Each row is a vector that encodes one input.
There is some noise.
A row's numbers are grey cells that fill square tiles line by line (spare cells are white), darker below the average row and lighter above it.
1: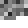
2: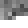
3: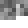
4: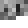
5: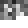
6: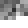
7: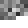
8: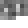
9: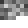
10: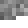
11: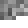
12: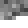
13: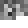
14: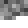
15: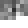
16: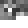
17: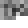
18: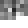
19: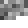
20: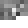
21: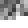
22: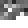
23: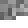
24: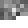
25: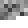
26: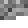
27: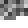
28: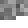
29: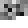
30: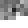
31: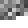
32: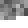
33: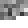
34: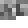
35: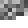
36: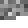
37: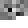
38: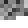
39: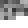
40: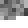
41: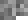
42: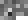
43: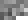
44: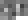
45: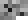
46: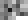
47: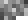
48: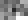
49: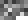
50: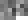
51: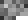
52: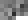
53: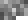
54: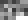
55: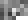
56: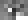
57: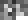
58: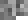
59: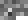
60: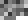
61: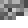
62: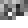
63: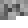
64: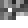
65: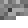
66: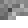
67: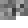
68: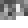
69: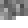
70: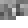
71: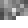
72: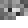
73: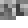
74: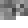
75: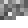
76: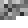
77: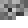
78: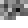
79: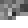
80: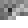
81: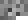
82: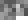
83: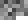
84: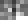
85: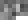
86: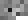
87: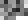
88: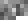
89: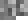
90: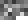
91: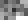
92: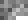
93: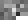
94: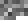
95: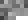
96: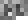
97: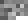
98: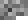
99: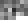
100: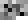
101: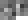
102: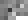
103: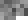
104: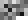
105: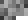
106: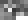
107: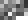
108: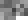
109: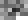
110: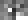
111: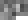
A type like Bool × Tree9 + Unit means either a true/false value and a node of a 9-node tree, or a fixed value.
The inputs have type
Bool × Line5.
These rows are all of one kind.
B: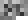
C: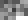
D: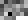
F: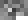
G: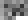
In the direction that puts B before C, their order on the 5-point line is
G, B, C, F, D.
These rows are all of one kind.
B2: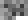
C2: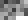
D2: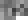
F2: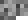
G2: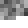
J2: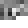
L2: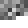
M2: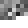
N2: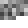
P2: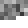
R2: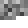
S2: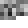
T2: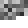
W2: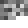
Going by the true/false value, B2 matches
C2, D2 and G2.
